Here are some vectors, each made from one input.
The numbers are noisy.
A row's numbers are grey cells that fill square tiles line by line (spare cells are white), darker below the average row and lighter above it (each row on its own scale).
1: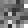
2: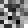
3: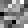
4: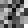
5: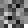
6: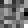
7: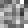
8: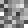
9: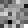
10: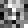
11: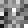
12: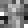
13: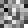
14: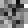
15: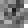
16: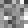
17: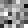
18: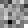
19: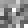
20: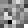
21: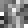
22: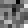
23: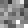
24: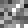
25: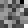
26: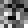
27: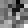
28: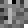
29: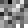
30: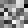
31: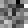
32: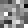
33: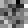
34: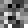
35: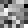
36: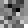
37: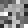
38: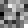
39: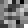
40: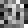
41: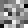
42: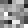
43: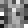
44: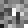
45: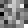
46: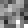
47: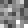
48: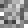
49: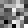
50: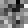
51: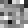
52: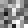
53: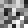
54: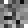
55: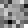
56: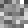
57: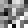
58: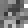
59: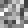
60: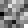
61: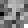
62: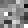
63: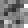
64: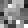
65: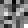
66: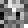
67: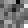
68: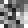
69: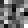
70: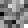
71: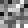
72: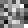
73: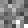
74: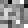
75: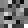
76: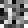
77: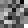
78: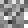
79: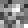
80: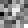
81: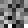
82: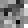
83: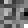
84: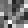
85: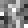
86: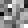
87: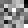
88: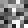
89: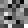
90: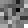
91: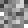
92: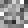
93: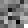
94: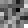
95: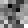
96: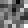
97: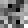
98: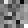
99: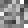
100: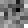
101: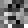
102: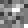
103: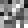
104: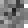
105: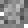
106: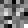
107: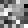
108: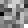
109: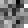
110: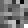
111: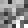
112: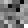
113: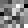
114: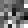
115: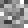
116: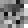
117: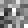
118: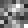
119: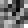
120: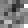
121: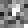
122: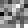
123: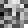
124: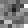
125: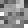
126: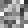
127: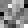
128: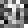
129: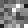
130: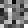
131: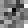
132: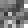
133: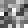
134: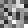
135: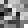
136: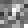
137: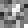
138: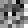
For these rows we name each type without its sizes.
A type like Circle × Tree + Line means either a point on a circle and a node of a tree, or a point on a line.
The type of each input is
Bool × Circle + Tree + Unit.
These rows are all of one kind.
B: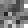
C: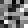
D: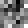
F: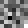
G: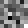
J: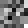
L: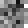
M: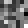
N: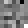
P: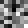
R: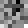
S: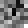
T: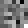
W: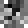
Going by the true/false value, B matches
D, L, R and S.
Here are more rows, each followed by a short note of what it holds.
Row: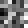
a fixed value
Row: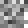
a node of a tree
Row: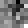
a point on a circle and a true/false value
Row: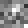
a node of a tree
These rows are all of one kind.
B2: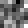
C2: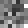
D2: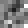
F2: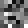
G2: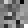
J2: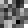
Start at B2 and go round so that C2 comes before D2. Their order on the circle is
B2, J2, F2, G2, C2, D2.
